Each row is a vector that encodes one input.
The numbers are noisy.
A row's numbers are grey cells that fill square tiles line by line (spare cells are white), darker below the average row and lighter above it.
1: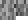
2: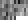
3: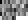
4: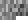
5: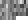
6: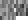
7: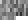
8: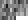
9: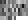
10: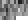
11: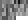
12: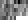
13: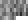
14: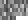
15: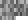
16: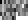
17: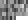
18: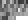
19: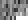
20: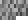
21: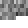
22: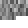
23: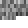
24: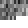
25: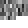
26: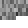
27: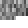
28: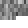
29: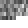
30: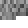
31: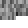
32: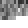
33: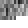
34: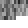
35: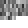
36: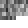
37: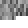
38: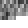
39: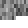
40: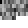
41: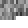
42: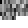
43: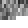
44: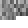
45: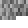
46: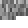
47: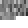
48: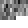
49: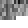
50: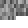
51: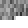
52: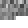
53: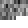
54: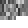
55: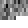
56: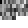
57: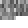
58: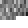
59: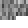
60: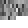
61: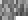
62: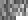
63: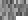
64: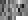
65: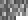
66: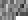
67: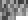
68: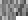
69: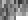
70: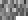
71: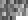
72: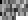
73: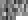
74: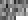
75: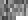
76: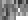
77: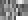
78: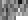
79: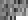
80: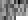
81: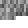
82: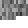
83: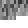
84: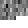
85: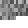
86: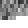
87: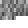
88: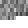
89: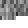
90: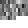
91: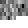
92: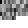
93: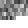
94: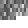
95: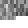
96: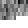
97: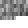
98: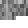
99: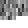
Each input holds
either a fixed value, or one of 7 labels and a true/false value, or a node of a 7-node tree.
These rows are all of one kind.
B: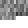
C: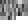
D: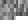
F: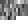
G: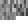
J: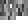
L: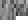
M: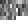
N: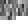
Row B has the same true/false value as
D, G and L.
